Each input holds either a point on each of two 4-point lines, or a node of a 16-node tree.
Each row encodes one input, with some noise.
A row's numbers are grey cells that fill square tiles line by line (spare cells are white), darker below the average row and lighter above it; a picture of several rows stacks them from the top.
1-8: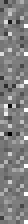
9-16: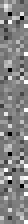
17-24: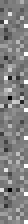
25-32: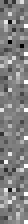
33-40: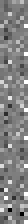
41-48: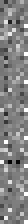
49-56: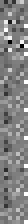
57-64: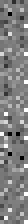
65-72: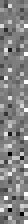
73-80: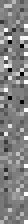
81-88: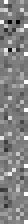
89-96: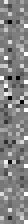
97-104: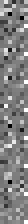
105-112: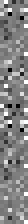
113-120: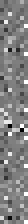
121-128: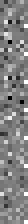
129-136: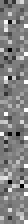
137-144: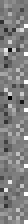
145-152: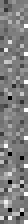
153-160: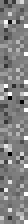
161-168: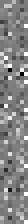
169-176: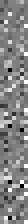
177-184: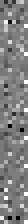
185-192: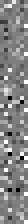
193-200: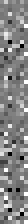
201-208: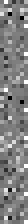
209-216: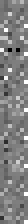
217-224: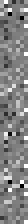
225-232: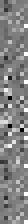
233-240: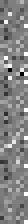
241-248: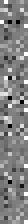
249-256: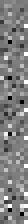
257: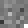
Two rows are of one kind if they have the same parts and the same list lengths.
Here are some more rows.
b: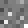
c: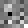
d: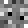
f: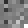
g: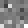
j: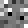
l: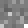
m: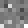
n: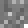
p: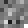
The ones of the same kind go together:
b, f, g, l, m, n, p
c, d, j

